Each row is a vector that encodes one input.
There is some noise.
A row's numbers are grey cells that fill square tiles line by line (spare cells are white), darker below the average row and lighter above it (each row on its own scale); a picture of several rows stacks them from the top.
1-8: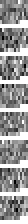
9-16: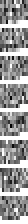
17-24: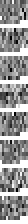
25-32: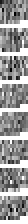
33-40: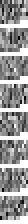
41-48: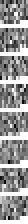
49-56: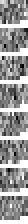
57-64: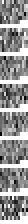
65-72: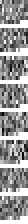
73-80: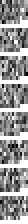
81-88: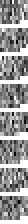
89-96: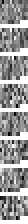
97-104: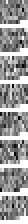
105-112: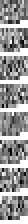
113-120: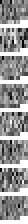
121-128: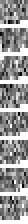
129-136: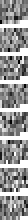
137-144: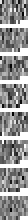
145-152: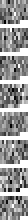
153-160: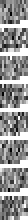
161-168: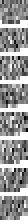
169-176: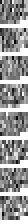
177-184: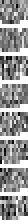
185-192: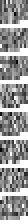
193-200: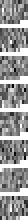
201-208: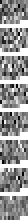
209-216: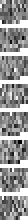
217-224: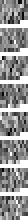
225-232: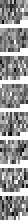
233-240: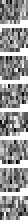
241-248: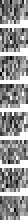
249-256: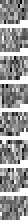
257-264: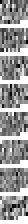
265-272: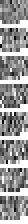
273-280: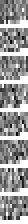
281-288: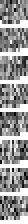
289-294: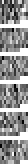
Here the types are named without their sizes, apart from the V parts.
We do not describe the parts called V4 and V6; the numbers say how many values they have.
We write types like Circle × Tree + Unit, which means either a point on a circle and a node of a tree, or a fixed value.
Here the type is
(Bool × Bool × Bool + V4) × Line + (Circle + Unit) × V6.
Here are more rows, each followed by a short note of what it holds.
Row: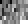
a point on a line and a value of V4
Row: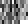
a value of V6
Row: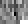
a point on a line and a value of V4
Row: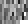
a value of V6
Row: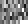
a value of V6
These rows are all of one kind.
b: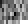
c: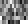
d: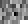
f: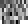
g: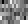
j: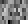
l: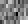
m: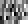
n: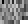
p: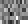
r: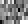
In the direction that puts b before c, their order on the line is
n, f, p, b, d, r, m, g, j, c, l.
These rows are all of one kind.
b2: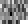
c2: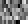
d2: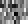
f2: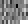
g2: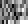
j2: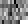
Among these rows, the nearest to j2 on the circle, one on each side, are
c2 and f2.
